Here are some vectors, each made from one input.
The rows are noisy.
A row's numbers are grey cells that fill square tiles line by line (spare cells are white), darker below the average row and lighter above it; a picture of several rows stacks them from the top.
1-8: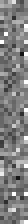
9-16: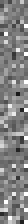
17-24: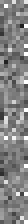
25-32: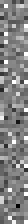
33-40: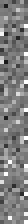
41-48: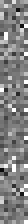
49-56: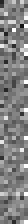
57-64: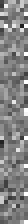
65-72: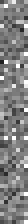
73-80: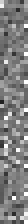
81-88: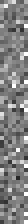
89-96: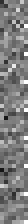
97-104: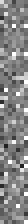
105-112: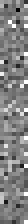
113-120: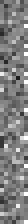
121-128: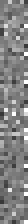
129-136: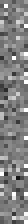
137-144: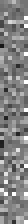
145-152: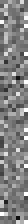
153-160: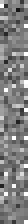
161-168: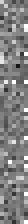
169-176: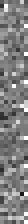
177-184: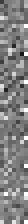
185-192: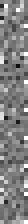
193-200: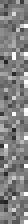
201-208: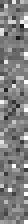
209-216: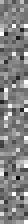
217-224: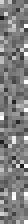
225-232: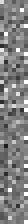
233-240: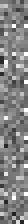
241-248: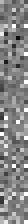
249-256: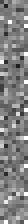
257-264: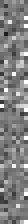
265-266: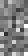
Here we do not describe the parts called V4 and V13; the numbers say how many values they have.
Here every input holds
a value of V4, together with either a point on an 8-point circle and a true/false value, or a value of V13.
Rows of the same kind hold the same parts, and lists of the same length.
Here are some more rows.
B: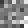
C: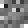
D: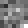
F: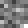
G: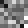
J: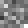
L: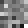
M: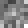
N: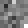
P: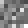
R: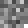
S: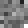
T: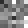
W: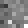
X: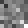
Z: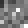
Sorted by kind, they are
B, G, L, M, R, T, X
C, D, F, J, N, P, S, W, Z

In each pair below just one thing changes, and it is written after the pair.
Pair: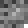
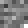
the true/false value
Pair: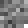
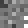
the value of V4
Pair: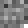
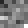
the true/false value
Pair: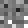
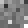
the true/false value
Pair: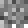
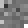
the value of V4
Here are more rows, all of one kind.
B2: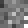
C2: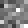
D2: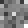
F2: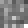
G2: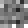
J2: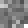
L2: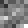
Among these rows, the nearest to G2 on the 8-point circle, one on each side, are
B2 and F2.
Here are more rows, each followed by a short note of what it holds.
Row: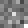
a point on an 8-point circle, a true/false value and a value of V4
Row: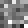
a value of V4 and a value of V13
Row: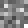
a value of V4 and a value of V13
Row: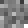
a point on an 8-point circle, a true/false value and a value of V4
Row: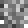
a value of V4 and a value of V13
